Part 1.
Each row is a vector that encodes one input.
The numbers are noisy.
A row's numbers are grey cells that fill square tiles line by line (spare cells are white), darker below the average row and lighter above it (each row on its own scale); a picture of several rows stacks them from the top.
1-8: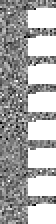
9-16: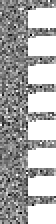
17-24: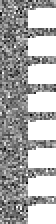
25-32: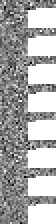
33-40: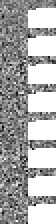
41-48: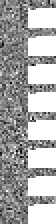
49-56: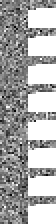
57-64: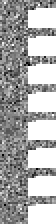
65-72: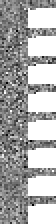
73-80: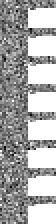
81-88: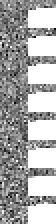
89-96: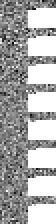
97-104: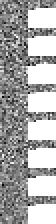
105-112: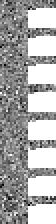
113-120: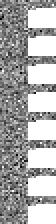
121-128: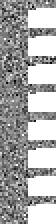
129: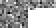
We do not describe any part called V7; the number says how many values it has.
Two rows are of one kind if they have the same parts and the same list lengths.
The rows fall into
2 kinds.
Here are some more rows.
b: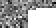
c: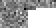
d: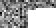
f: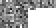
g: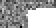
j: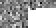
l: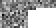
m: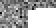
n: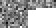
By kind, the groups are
b, c, g, l, n
d, f, j, m

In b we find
a point on an 11-point circle.
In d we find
a point on a 6-point line and a value of V7.
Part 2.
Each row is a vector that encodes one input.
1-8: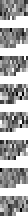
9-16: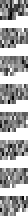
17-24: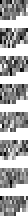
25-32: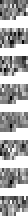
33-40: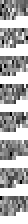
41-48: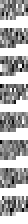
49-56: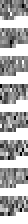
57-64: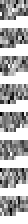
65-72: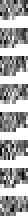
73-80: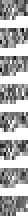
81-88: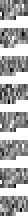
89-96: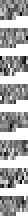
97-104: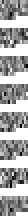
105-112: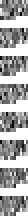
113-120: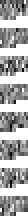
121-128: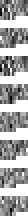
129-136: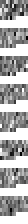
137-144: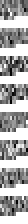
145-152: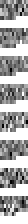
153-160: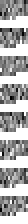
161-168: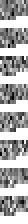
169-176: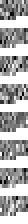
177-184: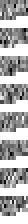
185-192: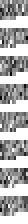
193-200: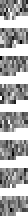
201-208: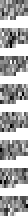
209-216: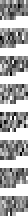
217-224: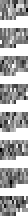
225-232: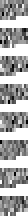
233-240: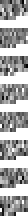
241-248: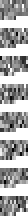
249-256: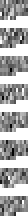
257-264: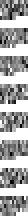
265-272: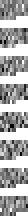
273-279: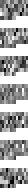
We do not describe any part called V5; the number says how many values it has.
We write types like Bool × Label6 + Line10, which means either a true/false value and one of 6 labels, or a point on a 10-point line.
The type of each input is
Bool × V5 + Line15.
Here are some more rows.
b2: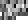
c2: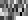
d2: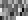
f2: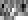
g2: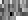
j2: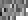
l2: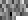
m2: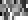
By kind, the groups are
b2, c2, d2, g2, l2
f2, j2, m2

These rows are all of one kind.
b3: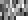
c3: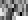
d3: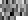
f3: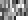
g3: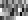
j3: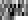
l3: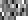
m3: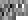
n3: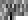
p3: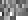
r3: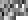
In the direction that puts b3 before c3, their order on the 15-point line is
b3, f3, p3, r3, m3, j3, n3, c3, g3, d3, l3.
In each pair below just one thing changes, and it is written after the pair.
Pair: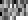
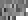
the value of V5
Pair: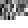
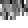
the true/false value
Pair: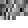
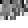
the true/false value
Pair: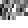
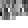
the value of V5
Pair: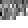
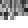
the true/false value
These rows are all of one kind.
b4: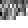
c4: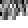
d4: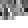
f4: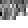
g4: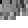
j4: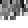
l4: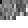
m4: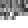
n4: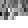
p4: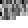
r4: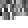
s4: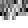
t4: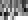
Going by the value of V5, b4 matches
c4, f4, p4 and t4.
